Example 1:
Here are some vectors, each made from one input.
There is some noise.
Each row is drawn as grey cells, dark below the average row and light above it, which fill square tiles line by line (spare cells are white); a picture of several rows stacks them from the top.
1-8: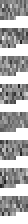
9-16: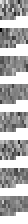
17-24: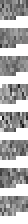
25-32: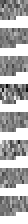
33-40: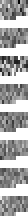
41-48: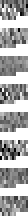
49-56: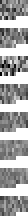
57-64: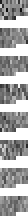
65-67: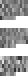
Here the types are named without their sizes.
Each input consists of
four true/false values.
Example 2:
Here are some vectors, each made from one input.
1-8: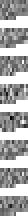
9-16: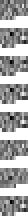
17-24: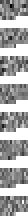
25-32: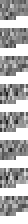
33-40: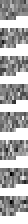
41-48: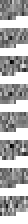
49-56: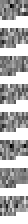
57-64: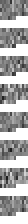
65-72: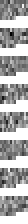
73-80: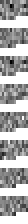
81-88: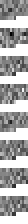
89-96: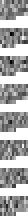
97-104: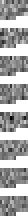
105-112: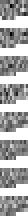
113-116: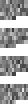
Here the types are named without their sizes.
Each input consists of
a node of a tree.
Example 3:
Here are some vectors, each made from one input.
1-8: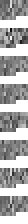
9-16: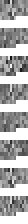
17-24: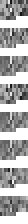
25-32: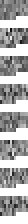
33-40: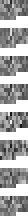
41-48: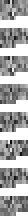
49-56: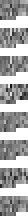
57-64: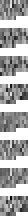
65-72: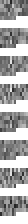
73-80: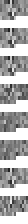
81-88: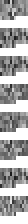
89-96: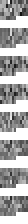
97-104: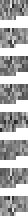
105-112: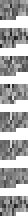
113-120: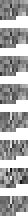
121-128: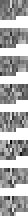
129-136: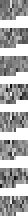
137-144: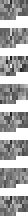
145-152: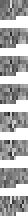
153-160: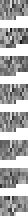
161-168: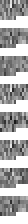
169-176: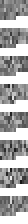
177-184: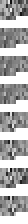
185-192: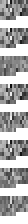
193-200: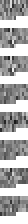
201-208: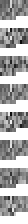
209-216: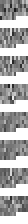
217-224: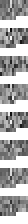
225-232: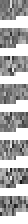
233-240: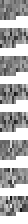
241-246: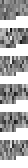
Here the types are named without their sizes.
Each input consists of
a node of a tree.
